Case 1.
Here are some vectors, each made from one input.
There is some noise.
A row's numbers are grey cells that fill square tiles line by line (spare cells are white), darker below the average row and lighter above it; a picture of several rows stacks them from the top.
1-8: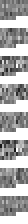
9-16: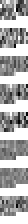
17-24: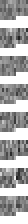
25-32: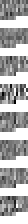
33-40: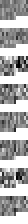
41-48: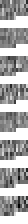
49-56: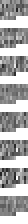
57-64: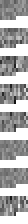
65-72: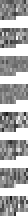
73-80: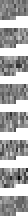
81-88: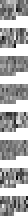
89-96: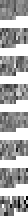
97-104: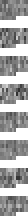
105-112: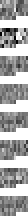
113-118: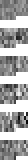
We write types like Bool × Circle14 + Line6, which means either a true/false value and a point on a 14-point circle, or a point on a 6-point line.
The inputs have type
Bool × Bool × Bool.
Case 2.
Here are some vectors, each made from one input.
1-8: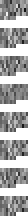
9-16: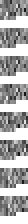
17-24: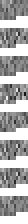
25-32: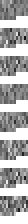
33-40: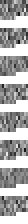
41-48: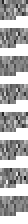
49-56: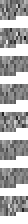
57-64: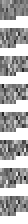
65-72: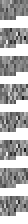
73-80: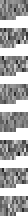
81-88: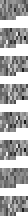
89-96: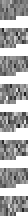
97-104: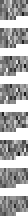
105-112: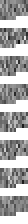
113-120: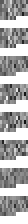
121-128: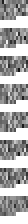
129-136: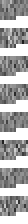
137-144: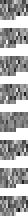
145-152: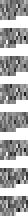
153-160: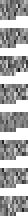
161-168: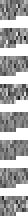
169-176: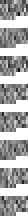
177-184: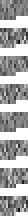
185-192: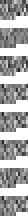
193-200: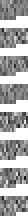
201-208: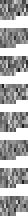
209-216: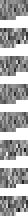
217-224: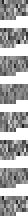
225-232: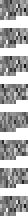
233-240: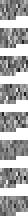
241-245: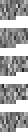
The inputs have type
Tree7.
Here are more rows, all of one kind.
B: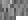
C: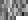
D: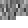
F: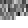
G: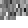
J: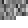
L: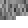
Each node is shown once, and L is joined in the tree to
B and F.
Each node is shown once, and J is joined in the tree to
C.
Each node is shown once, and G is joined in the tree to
D.
